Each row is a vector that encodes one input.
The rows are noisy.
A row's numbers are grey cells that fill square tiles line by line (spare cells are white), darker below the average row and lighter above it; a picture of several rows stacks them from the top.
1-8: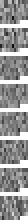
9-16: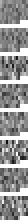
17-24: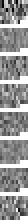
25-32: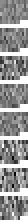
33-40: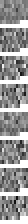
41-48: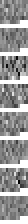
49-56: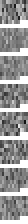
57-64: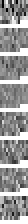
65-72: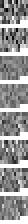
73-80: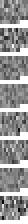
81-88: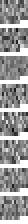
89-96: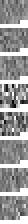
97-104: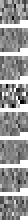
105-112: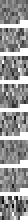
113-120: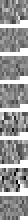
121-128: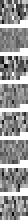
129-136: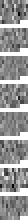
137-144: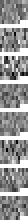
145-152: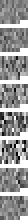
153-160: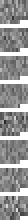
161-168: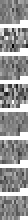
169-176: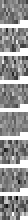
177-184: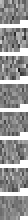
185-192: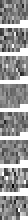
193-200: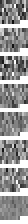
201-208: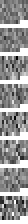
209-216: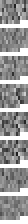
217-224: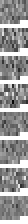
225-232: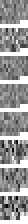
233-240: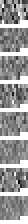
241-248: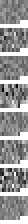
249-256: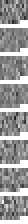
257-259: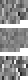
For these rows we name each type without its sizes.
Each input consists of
either a fixed value, or a point on each of two lines, or four true/false values.
